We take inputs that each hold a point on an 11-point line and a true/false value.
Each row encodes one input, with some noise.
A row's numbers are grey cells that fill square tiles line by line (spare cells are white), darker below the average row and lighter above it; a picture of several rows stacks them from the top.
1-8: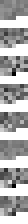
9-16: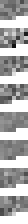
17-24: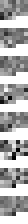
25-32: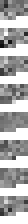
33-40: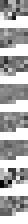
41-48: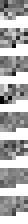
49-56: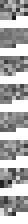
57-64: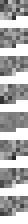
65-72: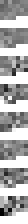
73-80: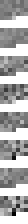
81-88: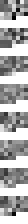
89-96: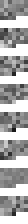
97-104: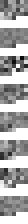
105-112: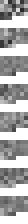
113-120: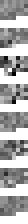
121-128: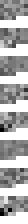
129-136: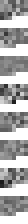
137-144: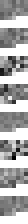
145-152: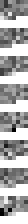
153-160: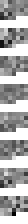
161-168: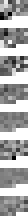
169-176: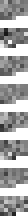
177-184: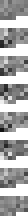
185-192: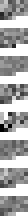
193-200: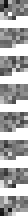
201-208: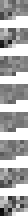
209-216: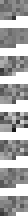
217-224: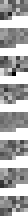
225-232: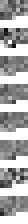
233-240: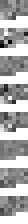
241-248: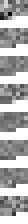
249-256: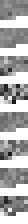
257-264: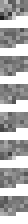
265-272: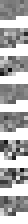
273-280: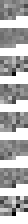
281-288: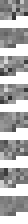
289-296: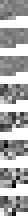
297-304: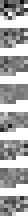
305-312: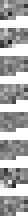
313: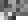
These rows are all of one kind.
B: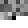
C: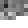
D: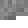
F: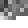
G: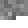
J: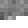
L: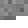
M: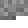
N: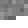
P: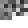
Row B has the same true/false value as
F, G and J.
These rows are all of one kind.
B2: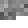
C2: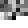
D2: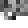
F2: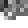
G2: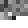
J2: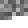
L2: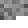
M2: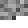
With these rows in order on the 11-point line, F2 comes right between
J2 and L2.
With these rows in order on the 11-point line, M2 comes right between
G2 and L2.
